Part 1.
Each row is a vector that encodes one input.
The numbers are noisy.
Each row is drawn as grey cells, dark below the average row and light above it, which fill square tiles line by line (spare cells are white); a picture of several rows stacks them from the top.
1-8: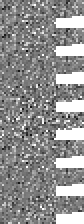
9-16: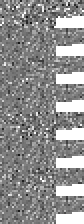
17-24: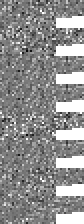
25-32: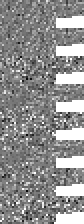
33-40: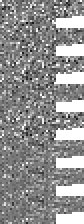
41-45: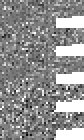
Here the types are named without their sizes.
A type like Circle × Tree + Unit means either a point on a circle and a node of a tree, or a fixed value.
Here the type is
Line.
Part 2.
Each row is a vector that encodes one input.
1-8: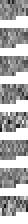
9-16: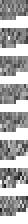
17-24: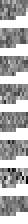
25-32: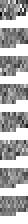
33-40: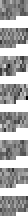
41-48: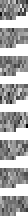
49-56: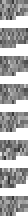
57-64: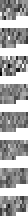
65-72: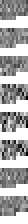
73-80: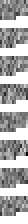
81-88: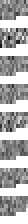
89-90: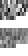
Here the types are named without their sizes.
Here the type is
Label.
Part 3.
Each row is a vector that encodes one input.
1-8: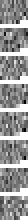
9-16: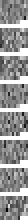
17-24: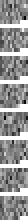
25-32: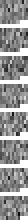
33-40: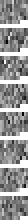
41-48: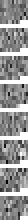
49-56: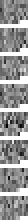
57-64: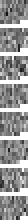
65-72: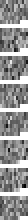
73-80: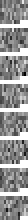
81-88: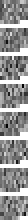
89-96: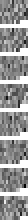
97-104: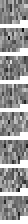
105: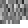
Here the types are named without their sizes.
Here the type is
Circle.
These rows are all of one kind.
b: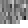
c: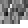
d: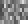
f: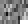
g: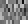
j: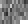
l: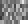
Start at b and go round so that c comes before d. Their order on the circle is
b, j, c, f, l, d, g.
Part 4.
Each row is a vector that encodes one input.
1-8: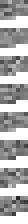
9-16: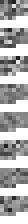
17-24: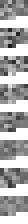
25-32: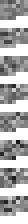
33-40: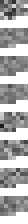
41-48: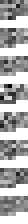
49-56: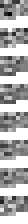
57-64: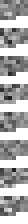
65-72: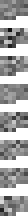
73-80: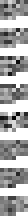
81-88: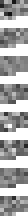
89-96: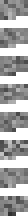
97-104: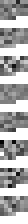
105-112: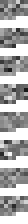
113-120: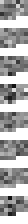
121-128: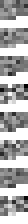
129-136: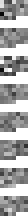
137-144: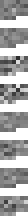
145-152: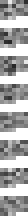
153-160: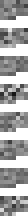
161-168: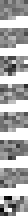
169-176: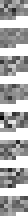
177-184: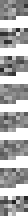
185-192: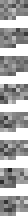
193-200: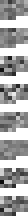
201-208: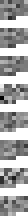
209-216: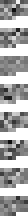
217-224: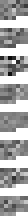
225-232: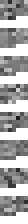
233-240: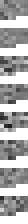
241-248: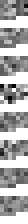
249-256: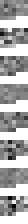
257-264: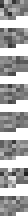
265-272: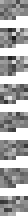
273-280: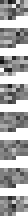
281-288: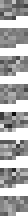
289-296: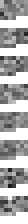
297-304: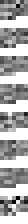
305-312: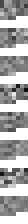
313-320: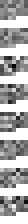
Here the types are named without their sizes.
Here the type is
Line.
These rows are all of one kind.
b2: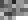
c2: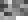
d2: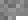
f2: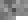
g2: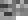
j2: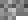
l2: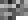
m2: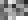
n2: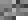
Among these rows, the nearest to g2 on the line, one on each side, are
b2 and m2.
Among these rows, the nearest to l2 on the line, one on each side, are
j2 and n2.
